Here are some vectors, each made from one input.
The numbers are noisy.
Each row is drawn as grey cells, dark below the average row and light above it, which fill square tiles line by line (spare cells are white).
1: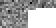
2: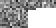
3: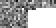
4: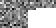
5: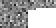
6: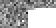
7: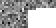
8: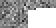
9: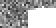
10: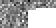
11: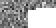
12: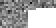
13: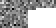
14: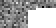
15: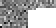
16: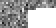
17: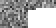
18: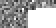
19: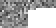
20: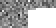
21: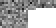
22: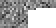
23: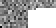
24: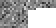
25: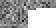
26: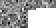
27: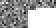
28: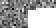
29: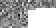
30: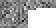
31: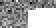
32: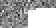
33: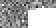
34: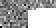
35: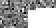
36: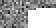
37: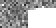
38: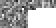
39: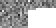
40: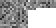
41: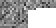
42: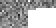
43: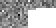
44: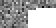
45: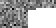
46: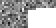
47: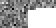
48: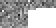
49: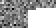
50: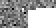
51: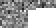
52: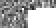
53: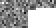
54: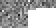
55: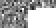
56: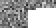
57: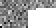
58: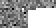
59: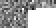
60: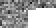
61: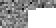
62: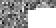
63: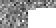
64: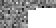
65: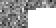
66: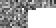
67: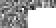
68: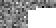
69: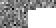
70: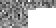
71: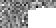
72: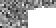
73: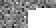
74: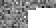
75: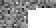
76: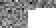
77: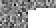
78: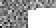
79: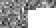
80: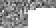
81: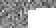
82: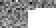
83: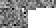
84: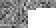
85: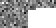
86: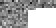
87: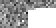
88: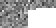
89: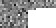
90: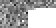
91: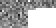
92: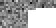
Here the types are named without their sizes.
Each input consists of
either a node of a tree, or three true/false values.
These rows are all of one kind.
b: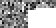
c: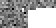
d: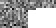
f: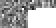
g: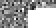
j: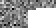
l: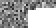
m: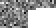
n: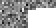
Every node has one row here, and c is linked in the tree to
d.
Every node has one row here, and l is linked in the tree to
b, d and g.
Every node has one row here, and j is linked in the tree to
d.
